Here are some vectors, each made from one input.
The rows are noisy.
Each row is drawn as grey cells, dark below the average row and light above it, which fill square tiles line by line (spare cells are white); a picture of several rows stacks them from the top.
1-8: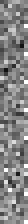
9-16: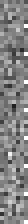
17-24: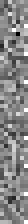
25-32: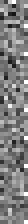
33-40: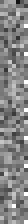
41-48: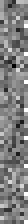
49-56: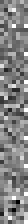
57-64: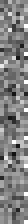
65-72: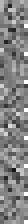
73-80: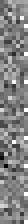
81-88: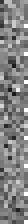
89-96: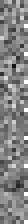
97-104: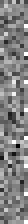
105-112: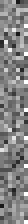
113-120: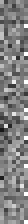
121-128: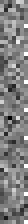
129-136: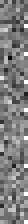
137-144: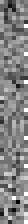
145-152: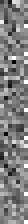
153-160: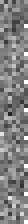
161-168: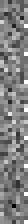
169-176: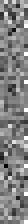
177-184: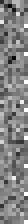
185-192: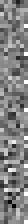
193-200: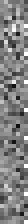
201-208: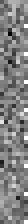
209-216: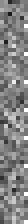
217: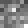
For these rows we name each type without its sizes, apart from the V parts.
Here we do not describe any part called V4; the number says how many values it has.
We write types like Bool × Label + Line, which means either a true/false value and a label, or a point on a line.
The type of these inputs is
Bool × Bool × Bool × Bool × Label + V4.
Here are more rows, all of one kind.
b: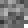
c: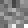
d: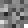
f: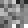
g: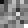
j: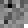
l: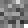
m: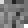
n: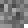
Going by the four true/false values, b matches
f and j.
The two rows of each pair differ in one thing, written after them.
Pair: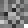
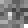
the label
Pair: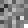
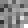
one of the four true/false values
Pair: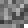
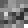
one of the four true/false values
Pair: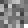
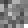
one of the four true/false values
